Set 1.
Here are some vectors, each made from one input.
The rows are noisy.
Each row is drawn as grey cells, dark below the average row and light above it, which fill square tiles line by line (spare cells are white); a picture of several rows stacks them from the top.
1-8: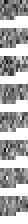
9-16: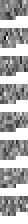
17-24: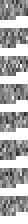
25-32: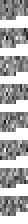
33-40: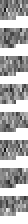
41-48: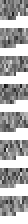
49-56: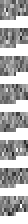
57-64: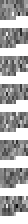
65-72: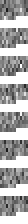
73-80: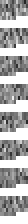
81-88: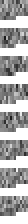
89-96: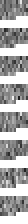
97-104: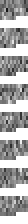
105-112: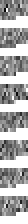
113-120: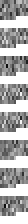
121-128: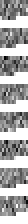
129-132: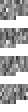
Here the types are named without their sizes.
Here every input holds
a point on a circle and three true/false values.
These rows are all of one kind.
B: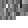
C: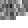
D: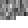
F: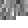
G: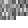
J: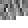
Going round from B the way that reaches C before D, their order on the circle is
B, F, J, C, G, D.
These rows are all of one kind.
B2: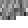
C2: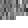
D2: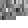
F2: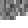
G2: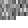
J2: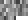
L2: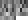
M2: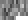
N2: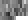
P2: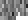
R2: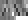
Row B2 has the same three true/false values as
D2, G2 and J2.
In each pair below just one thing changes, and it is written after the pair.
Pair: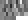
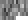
the place on the circle
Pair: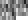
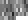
one of the three true/false values
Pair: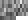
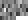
one of the three true/false values
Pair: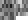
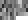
one of the three true/false values
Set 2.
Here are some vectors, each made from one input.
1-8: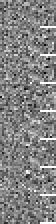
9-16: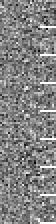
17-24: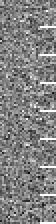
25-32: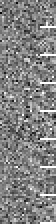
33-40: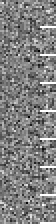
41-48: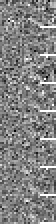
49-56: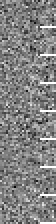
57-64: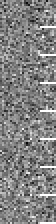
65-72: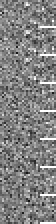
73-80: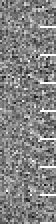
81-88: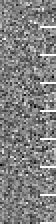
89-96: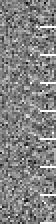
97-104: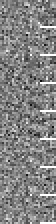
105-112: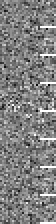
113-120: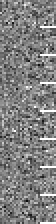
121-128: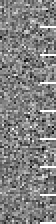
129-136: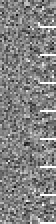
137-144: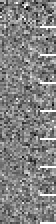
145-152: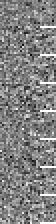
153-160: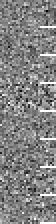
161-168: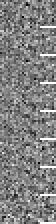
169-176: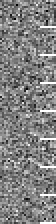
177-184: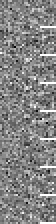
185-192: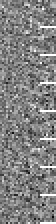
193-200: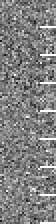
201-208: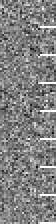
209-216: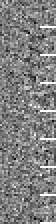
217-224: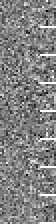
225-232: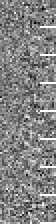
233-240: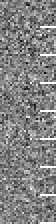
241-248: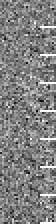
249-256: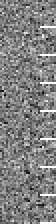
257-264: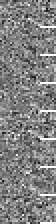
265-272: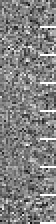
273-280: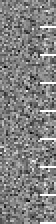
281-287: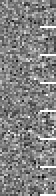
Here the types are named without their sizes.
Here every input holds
a true/false value, together with either a point on a circle, or a fixed value.
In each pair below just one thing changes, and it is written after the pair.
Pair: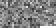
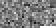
the place on the circle
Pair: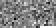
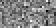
the place on the circle
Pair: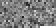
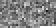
the true/false value
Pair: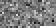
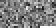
the place on the circle
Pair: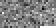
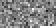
the true/false value
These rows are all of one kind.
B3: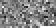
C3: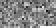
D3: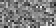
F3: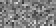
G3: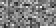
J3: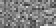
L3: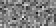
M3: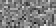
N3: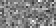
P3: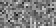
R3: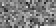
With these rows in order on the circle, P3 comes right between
F3 and M3.
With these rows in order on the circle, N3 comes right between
C3 and D3.
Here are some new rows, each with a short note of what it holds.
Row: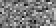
a true/false value
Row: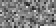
a point on a circle and a true/false value
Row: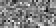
a true/false value
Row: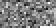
a true/false value
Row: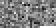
a point on a circle and a true/false value
